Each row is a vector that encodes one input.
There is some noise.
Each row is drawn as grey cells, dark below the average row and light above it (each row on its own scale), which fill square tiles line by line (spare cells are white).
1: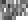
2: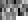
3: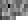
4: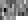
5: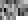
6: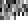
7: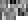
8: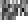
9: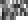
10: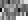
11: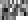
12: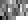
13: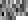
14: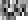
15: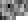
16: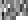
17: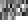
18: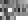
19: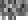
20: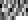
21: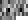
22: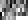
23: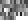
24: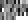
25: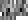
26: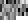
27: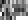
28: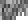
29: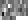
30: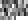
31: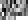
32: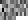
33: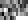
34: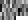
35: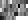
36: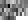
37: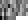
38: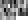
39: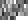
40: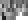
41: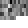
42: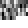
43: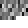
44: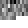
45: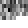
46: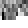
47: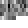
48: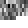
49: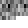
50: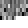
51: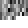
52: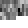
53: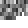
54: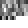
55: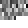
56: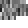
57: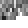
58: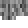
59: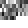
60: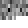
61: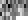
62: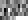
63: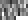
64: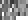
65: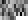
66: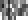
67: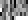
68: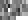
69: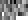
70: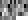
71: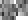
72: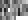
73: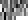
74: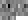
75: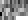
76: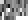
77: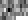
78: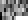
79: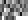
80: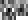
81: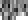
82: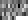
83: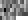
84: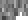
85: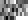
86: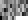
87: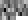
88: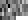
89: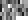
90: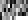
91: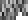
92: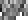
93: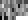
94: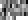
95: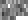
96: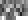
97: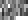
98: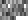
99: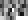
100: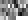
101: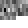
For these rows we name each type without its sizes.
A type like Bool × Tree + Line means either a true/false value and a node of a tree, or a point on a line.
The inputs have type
(Circle + Line) × Line.
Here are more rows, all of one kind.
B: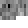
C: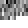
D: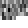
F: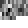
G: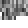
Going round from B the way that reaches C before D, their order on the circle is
B, C, G, D, F.
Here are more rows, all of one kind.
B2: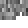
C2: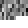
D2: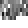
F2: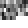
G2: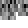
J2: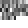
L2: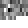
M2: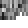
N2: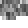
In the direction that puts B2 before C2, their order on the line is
N2, G2, F2, L2, D2, J2, B2, C2, M2.
